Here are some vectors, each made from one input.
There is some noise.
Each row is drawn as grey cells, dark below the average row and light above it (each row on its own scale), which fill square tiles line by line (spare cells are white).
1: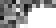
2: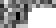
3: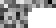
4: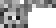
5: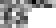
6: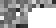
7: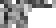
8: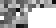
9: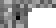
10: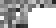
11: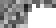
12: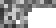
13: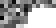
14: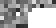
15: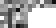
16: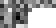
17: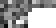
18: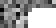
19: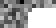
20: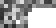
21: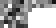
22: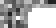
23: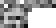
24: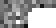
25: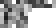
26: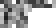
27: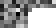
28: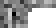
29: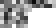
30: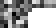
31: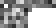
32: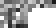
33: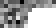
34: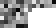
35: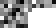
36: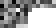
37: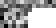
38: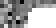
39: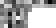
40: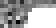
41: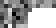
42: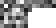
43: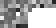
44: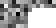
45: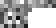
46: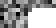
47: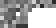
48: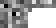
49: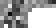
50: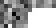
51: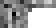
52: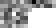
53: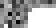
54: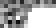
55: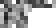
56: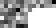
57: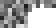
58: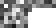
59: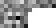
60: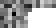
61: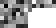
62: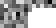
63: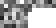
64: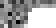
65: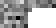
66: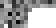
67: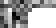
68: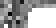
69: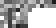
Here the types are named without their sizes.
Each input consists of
a list of points on a line.
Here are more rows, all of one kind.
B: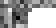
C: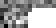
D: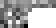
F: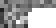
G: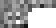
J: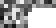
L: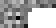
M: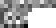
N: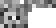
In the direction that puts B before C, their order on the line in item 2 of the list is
N, L, B, D, M, G, C, J, F.
